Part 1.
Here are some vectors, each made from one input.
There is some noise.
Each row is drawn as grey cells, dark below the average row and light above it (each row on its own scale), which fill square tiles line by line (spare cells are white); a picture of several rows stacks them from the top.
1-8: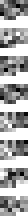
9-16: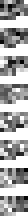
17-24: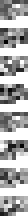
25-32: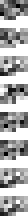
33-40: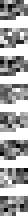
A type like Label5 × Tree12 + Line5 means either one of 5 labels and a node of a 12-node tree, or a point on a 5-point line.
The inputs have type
Label9.
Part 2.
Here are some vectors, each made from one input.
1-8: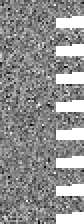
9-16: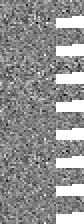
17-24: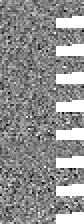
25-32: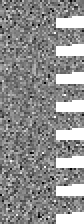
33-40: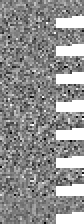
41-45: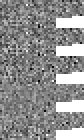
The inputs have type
Bool × Bool × Bool + Unit.
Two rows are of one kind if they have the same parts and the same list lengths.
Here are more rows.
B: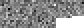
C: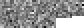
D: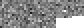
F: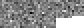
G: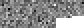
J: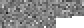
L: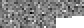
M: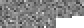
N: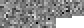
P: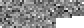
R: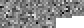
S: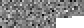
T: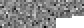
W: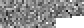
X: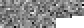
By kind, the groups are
B, G
C, D, F, J, L, M, N, P, R, S, T, W, X

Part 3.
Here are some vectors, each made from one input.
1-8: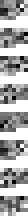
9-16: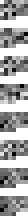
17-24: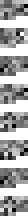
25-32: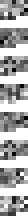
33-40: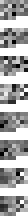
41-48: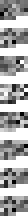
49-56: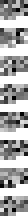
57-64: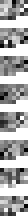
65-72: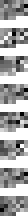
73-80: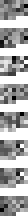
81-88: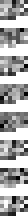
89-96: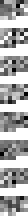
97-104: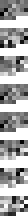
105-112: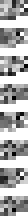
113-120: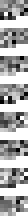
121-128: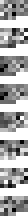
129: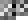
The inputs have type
Circle18.
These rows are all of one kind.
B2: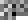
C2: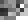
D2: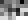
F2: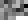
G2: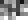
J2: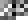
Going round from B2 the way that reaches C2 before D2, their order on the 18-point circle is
B2, J2, C2, G2, D2, F2.
